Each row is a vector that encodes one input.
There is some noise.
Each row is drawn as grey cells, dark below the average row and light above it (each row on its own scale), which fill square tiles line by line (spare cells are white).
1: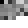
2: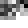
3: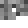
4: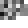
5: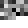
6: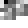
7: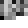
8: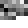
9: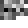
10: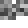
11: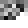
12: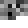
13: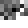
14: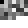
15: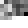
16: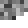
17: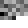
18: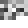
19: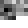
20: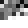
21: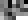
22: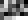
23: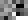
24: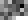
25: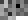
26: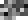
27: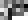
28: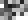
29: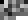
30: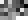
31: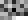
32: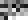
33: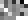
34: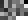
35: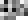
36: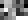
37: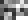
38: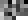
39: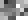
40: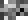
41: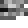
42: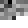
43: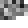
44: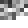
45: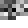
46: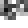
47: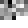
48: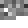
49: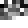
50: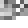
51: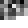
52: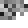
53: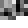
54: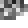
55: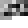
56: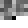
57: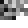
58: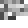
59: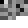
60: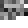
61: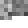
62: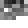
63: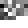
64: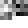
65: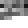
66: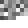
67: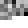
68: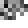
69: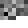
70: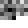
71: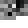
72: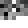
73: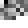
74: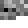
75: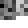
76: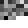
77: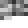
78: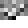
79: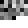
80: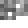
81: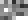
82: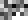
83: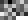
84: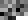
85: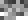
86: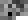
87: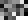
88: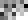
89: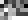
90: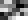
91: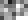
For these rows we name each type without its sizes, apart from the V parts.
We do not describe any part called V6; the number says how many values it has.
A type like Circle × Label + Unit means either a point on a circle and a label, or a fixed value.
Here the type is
(Bool × Bool × Bool × Bool + Line) × V6.
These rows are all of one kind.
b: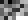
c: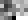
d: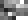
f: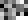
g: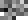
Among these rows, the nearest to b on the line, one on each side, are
c and f.
